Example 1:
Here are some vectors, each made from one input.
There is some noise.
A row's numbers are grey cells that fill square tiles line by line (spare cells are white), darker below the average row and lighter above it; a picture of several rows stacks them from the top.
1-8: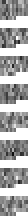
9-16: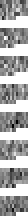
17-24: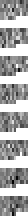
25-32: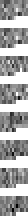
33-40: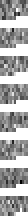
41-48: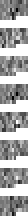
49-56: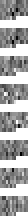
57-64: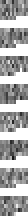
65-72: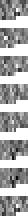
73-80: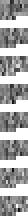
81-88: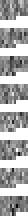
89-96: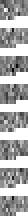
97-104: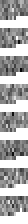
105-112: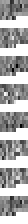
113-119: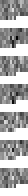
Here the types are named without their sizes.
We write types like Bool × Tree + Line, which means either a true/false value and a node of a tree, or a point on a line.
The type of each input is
Circle + Line.
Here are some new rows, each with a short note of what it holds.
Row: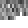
a point on a line
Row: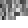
a point on a line
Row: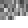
a point on a line
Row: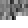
a point on a circle
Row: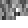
a point on a line
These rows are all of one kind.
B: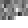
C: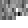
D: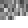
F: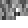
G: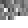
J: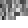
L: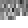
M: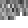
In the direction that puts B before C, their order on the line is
M, L, D, G, B, C, F, J.
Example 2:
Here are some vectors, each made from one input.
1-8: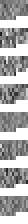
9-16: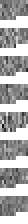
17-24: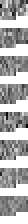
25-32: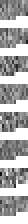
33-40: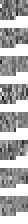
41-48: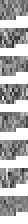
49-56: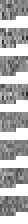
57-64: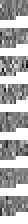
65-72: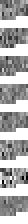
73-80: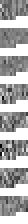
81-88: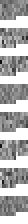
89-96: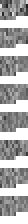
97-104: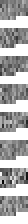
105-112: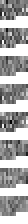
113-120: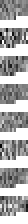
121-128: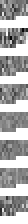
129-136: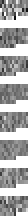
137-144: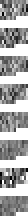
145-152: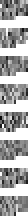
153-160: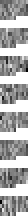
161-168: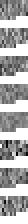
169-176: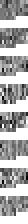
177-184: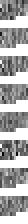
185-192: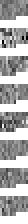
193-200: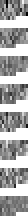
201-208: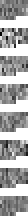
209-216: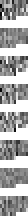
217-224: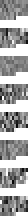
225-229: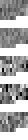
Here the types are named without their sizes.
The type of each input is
List(Line).
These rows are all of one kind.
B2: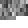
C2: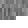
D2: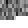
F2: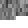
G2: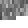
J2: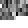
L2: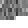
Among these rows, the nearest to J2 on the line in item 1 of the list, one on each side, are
C2 and G2.
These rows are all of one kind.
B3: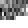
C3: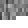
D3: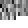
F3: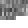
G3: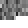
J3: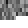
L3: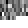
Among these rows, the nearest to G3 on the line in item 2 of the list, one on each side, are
B3 and J3.
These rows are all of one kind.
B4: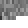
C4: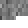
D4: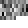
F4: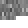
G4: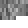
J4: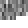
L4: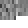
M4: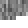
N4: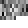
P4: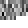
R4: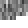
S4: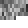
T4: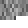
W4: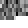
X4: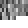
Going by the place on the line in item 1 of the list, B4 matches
C4, D4, P4 and X4.
